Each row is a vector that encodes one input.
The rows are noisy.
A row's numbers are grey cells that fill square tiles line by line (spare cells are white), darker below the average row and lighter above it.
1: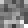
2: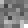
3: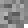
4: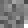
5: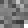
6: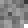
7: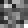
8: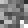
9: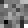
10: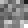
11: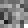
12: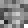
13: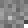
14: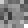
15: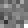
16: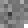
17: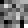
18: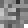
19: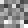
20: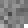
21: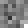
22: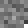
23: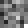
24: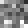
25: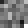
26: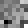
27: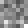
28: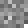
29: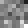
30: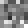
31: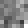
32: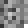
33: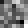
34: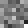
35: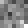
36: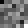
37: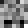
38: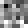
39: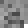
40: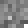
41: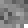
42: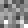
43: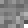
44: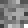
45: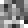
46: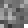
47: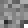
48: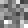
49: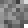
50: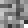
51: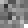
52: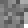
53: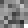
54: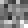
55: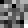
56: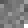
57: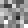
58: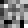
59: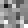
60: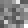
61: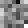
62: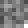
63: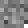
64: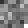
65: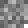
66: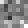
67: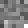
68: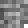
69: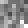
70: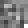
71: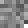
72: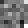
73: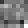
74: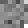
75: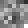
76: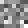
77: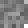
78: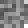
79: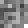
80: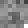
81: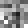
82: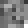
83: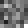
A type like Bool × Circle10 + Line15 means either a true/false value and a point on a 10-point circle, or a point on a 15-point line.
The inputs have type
Line4 × (Line5 + Line6).
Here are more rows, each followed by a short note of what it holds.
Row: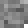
a point on a 4-point line and a point on a 6-point line
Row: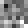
a point on a 4-point line and a point on a 6-point line
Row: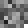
a point on a 4-point line and a point on a 6-point line
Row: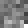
a point on a 4-point line and a point on a 6-point line
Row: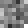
a point on a 4-point line and a point on a 6-point line
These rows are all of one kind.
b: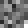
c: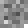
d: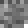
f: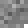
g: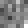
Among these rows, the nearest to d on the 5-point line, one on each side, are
b and f.
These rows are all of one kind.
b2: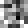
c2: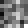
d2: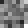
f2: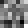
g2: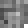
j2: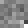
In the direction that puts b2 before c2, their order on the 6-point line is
d2, b2, f2, g2, j2, c2.
